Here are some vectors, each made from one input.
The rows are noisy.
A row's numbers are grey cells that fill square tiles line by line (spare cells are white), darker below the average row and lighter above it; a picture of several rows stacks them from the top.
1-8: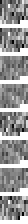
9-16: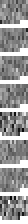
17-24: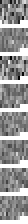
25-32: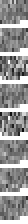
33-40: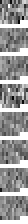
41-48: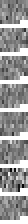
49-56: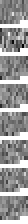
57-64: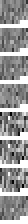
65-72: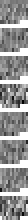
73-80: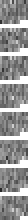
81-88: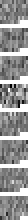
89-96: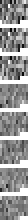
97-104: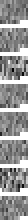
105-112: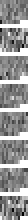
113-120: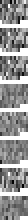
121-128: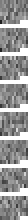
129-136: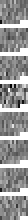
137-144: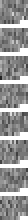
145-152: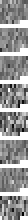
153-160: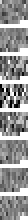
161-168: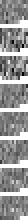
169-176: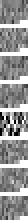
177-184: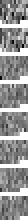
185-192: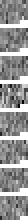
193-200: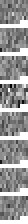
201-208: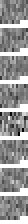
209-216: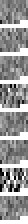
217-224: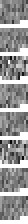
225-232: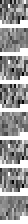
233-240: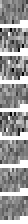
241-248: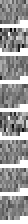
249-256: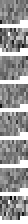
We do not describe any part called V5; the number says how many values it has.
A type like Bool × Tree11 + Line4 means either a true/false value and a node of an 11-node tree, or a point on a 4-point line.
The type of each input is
List2(Bool × (Line7 + V5)).
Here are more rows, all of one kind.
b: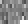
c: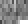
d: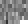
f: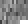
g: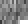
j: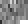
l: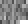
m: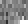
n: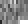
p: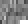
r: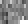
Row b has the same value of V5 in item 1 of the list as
c and g.
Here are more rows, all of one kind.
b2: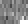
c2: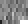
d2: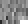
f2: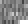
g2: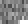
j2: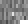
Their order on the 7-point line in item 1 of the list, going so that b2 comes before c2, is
g2, f2, b2, d2, c2, j2.
